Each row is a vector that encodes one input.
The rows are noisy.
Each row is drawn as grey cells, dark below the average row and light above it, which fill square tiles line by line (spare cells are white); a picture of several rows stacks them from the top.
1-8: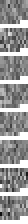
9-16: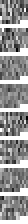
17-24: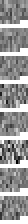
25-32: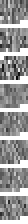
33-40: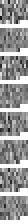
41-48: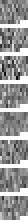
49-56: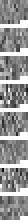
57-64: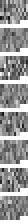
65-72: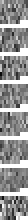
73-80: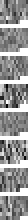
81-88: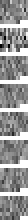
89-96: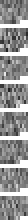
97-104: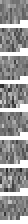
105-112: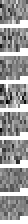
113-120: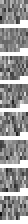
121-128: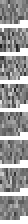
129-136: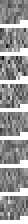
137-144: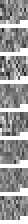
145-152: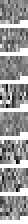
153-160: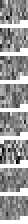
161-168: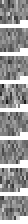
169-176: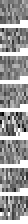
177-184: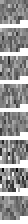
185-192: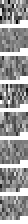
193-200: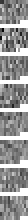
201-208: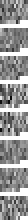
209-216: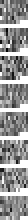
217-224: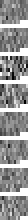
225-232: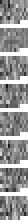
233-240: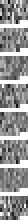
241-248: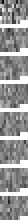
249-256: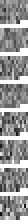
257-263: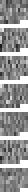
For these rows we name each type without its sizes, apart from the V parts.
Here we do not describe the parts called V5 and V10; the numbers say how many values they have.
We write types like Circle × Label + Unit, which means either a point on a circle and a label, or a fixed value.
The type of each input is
(Line + V10) × (Tree + V5).
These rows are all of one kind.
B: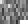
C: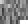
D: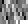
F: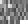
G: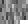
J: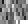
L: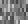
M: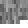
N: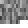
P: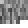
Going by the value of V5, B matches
C and N.
